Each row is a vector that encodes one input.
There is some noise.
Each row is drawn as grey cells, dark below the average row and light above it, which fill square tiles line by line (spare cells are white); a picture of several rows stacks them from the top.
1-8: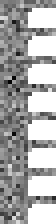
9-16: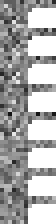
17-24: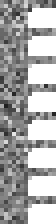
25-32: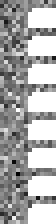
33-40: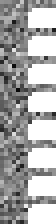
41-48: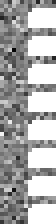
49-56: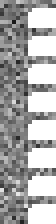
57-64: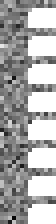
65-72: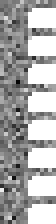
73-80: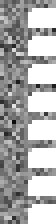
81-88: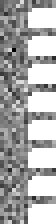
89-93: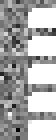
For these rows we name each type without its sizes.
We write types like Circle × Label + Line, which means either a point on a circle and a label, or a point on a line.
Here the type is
Line + Tree × Tree.
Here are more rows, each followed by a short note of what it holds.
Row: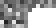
a point on a line
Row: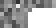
a node of each of two trees
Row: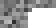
a node of each of two trees
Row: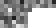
a point on a line
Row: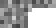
a node of each of two trees
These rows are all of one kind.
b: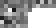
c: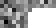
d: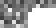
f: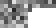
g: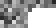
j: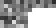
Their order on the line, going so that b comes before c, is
f, g, j, d, b, c.
